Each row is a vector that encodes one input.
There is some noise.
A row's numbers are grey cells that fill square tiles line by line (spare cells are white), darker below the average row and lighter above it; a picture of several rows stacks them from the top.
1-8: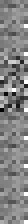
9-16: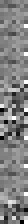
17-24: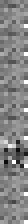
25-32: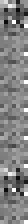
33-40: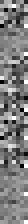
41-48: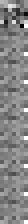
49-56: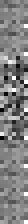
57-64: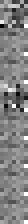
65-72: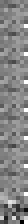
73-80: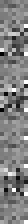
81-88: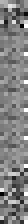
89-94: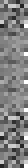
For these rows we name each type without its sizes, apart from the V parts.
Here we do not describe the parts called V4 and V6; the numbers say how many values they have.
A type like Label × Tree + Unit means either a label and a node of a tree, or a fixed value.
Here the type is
Bool × V4 × V6 + Line.
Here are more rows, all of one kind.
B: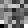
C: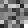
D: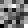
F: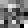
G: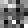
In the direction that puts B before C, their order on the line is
D, B, C, F, G.
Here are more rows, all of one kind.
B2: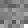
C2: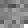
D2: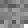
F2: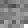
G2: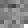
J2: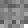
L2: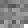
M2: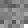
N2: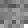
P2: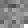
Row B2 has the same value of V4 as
M2 and P2.
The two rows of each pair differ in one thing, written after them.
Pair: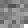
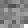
the value of V4
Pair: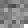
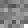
the true/false value
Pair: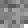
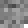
the value of V6
